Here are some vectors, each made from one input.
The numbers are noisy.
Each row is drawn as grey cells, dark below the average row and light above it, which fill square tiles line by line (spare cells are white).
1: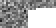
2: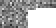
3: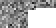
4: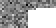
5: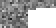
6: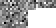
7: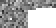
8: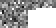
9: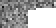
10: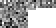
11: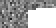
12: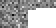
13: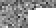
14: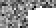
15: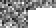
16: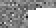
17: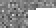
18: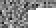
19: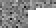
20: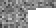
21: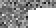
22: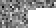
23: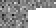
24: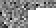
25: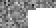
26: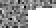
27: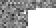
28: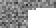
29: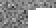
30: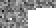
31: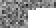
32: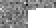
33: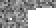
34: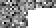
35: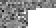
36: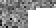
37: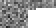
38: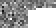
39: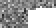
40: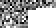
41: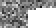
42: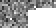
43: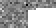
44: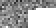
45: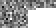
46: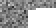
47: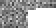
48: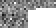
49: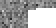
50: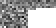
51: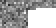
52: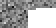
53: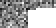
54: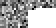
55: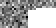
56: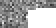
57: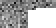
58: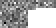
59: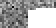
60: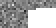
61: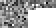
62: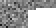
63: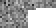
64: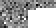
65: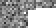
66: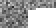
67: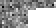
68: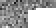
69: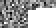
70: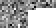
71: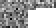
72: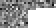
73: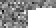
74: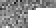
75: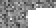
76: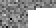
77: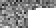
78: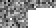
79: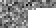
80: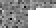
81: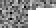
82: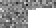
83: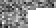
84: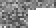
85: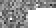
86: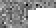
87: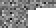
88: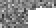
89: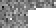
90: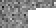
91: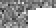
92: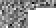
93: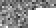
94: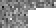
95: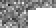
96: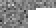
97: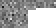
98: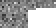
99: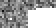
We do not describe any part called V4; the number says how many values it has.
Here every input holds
a point on a 5-point line, together with either a node of a 7-node tree, or a value of V4.
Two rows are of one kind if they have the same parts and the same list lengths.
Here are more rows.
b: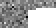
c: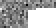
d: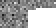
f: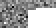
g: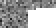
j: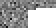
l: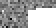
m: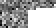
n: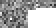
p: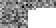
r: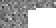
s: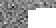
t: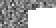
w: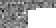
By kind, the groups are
b, c, f, g, j, l, m, p, s, t
d, n, r, w

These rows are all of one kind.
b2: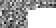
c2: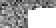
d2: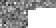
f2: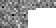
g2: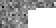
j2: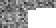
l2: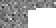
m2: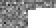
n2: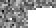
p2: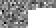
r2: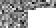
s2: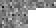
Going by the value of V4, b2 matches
j2 and n2.
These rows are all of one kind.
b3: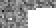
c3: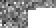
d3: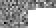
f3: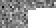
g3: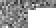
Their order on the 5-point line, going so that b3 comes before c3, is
b3, g3, d3, f3, c3.
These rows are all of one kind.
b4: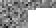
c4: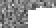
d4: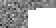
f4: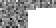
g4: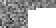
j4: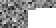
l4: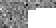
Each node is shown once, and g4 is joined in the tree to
d4 and f4.
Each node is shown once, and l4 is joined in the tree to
b4.
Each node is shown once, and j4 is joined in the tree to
c4.
